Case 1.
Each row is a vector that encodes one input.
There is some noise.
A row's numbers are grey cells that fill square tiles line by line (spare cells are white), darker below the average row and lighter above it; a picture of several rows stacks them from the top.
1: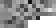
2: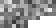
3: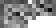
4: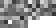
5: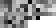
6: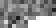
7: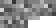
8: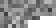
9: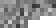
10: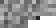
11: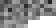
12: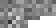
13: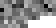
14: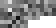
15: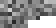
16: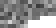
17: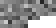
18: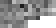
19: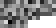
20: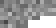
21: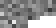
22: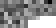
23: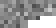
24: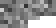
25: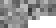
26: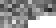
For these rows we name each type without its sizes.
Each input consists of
a point on a circle.
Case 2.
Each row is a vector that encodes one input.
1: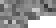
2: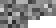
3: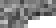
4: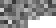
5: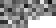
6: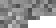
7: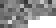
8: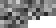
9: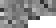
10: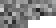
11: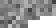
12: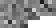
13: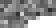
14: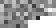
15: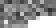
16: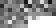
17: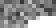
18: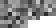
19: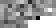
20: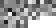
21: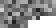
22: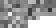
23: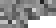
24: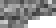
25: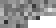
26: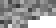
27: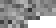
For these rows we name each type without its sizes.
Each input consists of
a point on a circle.
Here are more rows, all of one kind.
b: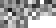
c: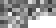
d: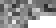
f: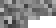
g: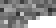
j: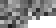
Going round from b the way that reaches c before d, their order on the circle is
b, c, d, g, j, f.
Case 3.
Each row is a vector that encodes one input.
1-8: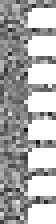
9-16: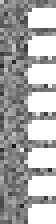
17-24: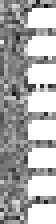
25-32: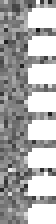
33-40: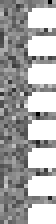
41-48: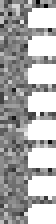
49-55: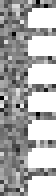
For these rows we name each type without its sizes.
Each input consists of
either a point on a circle, or a fixed value.
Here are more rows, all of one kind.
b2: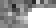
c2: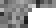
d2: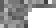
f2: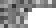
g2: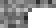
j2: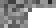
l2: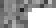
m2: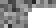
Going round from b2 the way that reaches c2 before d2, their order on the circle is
b2, m2, j2, g2, c2, l2, d2, f2.
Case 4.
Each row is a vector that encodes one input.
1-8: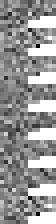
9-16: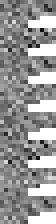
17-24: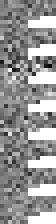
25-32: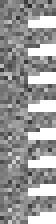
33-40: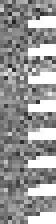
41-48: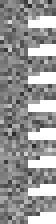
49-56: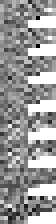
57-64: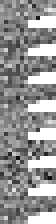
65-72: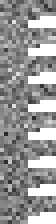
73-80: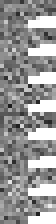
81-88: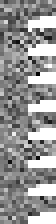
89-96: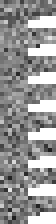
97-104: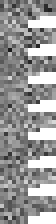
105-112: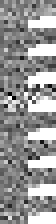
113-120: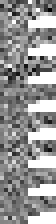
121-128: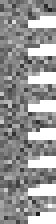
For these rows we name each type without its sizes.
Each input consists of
a point on a circle.
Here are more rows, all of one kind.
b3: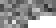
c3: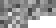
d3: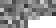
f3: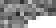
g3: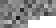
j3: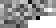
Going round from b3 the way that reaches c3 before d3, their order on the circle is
b3, c3, j3, d3, g3, f3.
